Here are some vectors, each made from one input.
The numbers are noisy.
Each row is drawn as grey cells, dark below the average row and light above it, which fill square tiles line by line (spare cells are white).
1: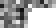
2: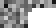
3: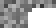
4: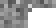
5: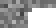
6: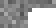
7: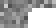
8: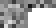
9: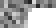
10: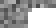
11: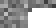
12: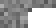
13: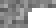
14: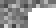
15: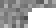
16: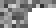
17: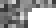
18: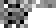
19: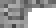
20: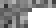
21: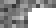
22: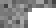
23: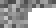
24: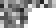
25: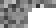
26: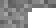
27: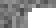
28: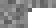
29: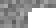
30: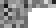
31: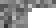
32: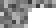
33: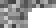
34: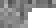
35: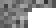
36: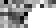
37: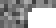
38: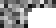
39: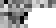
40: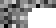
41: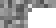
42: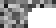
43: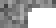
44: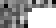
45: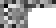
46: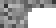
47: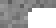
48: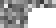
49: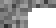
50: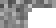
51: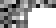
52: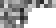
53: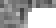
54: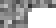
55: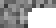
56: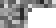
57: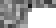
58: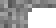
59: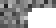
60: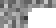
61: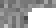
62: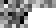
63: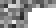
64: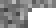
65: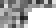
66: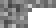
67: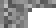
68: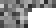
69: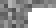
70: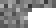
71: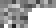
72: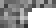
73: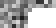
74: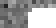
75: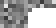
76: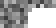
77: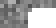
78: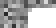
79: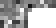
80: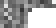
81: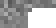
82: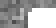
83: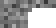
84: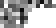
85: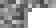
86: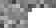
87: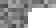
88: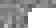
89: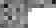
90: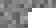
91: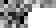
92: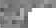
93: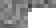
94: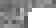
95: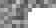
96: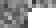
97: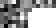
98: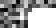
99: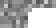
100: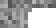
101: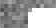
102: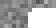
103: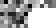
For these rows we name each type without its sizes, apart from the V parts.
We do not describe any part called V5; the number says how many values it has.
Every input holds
a list of items, each a true/false value and a value of V5.
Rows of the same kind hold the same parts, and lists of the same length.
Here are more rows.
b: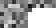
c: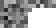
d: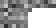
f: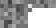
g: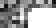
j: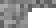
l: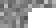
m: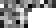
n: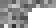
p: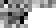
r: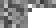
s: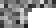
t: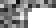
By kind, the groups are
b, d, f, j, m, r, s
c, g, l, n, t
p

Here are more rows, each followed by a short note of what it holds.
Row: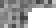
a list of one item
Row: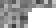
a list of one item
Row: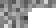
a list of one item
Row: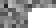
a list of one item
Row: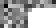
a list of one item
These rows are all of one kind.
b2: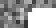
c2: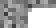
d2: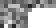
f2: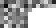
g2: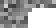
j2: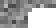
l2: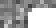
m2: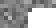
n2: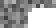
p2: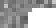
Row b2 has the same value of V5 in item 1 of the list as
g2, j2 and l2.
